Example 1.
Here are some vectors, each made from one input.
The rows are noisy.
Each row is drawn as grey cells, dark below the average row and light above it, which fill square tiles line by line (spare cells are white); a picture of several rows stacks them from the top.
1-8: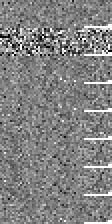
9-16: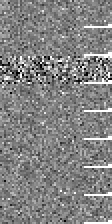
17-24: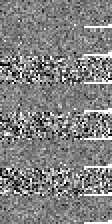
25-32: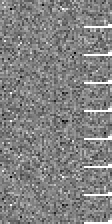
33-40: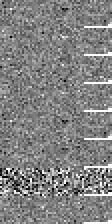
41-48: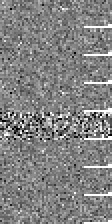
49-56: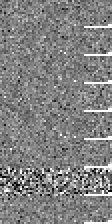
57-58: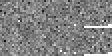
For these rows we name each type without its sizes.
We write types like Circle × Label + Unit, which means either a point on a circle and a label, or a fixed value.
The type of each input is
Bool × Bool × Bool × Bool + Line.
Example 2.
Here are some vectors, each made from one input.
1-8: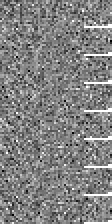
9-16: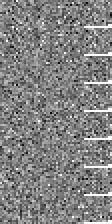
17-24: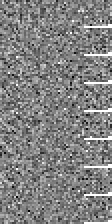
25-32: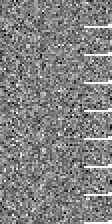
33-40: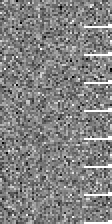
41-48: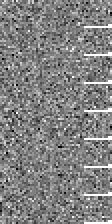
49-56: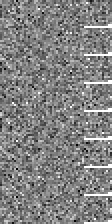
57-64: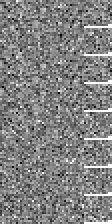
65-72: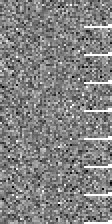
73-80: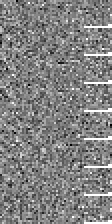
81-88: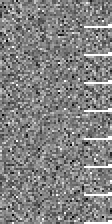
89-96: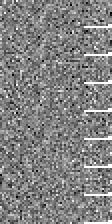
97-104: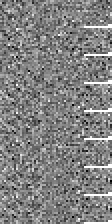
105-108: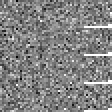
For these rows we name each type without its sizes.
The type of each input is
(Bool × Bool × Bool + Unit) × Circle.
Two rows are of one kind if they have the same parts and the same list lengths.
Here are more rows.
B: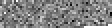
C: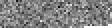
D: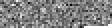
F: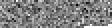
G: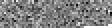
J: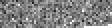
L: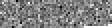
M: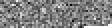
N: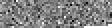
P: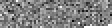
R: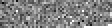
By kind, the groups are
B, D, F, G, M, N, P
C, J, L, R

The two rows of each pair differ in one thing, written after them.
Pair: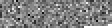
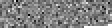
one of the three true/false values
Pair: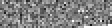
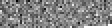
the place on the circle
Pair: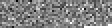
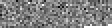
one of the three true/false values
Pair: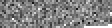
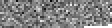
the place on the circle
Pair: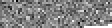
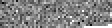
the place on the circle
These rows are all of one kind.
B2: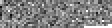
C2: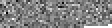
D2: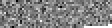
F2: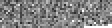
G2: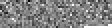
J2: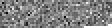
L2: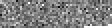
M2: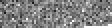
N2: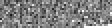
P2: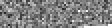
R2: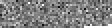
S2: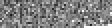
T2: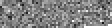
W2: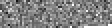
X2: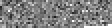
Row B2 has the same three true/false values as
C2, J2, L2 and R2.
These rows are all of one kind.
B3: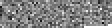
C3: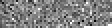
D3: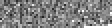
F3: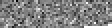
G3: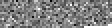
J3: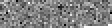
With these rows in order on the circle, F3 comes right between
C3 and G3.
